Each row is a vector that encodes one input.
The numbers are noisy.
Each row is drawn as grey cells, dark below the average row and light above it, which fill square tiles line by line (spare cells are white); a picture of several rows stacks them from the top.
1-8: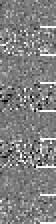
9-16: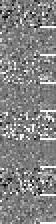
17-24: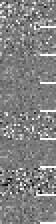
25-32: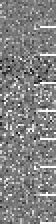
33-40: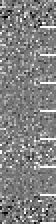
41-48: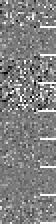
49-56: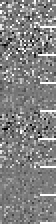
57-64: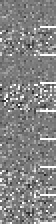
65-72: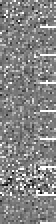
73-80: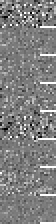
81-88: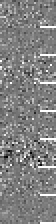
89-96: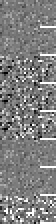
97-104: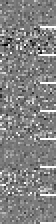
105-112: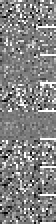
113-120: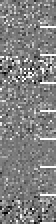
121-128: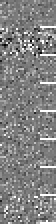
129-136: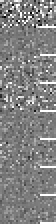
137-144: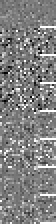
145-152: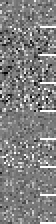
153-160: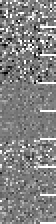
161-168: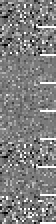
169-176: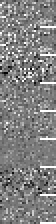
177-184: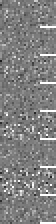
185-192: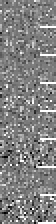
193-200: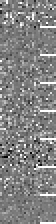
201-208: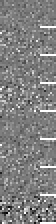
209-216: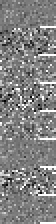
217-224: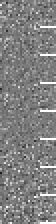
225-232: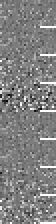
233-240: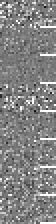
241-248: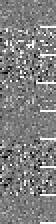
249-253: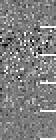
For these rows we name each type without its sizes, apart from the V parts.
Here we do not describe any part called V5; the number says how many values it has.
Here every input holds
either a fixed value, or a node of a tree, or a true/false value and a value of V5.
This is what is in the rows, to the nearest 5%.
A few of them hold a fixed value. About 80% of them hold a node of a tree. The rest hold a true/false value and a value of V5.
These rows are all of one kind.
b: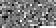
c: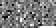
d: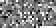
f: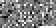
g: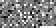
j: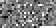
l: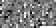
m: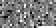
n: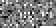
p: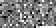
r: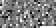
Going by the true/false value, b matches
d and j.
